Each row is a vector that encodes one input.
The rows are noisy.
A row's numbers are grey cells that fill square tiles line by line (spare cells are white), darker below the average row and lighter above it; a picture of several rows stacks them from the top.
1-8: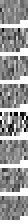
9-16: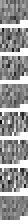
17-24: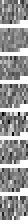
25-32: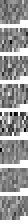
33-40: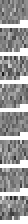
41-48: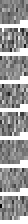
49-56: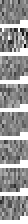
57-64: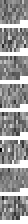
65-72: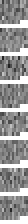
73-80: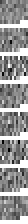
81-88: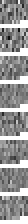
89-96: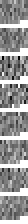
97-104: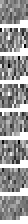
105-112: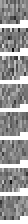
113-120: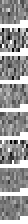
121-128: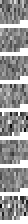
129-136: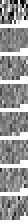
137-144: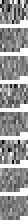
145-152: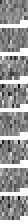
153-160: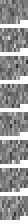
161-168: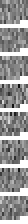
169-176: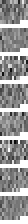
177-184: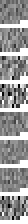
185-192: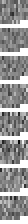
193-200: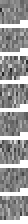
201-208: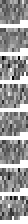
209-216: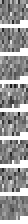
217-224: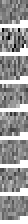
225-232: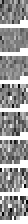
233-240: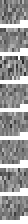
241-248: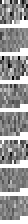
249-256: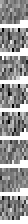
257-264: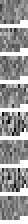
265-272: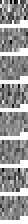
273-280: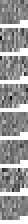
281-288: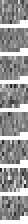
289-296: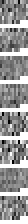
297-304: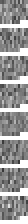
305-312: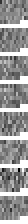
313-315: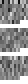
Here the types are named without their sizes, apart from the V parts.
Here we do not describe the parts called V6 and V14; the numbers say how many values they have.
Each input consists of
either two labels, or four true/false values, or a value of V6 and a value of V14.
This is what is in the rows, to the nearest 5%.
About 20% of them hold two labels. About 55% of them hold four true/false values. The rest hold a value of V6 and a value of V14.
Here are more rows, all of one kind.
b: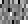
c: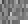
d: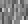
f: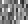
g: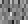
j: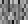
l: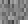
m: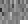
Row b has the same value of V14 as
f and g.
